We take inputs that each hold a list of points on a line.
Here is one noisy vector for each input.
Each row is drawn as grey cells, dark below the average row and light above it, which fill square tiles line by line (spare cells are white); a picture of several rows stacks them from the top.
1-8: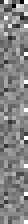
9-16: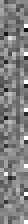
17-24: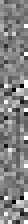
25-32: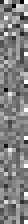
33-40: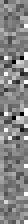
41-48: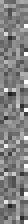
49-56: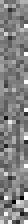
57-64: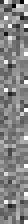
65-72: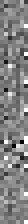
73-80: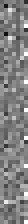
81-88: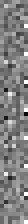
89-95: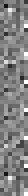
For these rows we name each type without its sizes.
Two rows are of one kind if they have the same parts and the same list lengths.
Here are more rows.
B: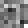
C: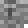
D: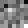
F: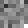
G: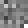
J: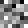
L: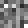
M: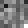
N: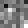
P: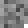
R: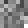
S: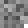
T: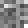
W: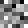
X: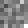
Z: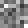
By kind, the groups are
B, C, G, L, P, R, S, T, Z
D, F, M, N, X
J, W

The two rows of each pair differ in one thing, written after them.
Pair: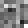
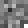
the place on the line in item 1 of the list
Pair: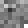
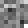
the place on the line in item 1 of the list
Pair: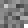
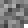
the place on the line in item 2 of the list
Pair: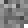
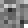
the place on the line in item 1 of the list
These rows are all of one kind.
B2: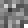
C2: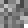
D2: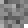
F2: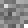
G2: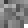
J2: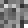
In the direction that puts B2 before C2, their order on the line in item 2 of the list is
B2, J2, G2, D2, F2, C2.
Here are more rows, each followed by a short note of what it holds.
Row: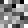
the empty list
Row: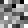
the empty list
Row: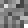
a list of two items
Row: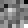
a list of one item
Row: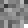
a list of one item
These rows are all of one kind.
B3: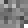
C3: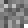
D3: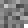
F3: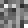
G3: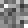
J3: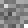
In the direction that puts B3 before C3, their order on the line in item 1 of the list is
F3, G3, J3, B3, C3, D3.
